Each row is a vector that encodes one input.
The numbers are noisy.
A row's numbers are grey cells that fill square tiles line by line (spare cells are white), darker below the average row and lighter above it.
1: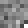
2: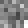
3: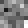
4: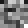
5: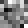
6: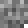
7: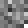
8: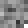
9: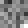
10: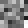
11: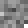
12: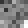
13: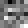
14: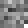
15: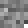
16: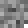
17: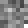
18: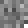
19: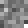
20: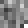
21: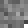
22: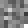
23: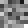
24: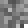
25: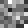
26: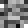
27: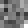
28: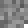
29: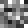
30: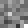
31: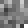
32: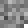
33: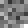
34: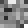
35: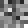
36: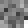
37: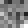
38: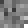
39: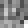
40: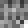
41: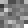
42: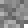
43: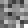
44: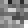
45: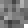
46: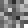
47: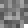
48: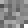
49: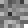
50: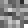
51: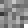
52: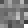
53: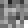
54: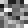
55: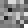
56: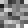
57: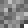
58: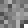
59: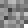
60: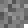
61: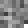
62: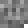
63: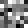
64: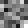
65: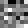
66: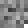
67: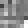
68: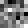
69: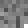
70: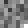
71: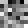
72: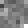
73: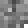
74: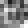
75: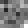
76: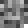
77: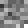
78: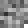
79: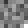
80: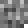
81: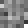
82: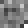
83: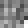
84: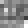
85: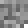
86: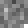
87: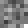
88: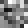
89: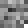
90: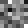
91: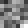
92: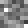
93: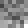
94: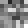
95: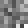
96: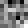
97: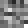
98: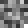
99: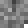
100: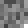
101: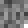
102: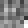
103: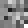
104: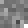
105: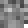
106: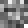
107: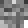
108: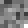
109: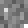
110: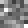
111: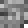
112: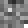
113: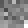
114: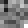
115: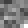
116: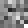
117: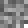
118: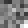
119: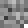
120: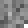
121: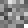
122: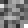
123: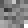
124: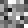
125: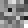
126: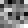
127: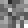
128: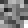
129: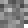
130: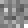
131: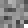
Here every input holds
a point on an 8-point circle and a point on a 17-point circle.
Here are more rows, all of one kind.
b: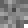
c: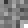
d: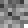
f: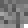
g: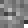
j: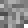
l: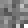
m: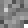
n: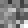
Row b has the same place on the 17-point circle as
d and f.
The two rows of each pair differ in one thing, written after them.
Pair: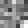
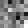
the place on the 17-point circle
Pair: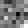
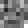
the place on the 8-point circle
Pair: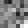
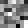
the place on the 8-point circle
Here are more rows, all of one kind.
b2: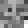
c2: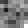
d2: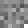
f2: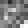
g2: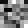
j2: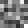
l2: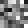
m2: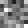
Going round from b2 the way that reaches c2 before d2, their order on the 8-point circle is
b2, f2, g2, c2, j2, m2, d2, l2.
